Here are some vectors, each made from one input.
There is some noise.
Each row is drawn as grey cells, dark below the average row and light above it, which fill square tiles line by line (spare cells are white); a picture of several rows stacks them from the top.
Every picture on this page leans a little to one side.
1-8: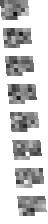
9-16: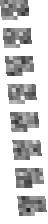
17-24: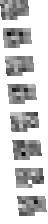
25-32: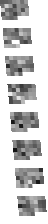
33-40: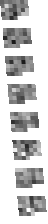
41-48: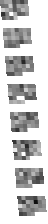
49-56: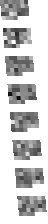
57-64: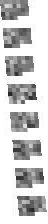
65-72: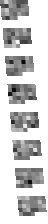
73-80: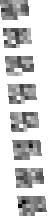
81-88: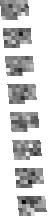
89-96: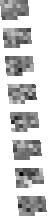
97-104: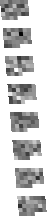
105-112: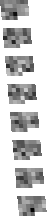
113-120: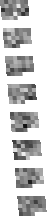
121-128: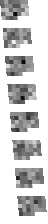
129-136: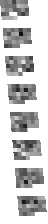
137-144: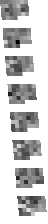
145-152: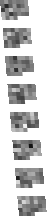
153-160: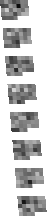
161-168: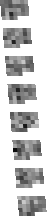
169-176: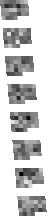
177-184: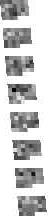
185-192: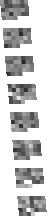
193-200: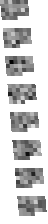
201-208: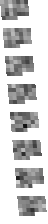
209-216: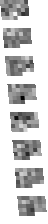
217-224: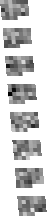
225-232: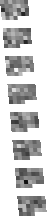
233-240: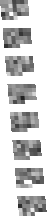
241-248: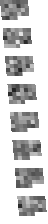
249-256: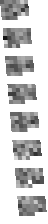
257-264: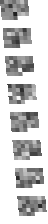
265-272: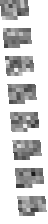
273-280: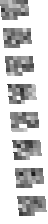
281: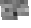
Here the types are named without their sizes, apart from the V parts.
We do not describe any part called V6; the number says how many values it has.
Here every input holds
a value of V6, together with a list of points on a line.
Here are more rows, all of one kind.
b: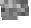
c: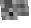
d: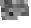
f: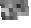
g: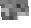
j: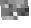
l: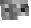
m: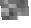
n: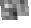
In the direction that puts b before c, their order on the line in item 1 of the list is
m, n, b, d, c, j, l, g, f.
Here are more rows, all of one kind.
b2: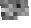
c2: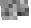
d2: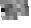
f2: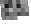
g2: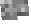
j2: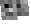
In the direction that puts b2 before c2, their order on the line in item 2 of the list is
b2, f2, c2, j2, d2, g2.
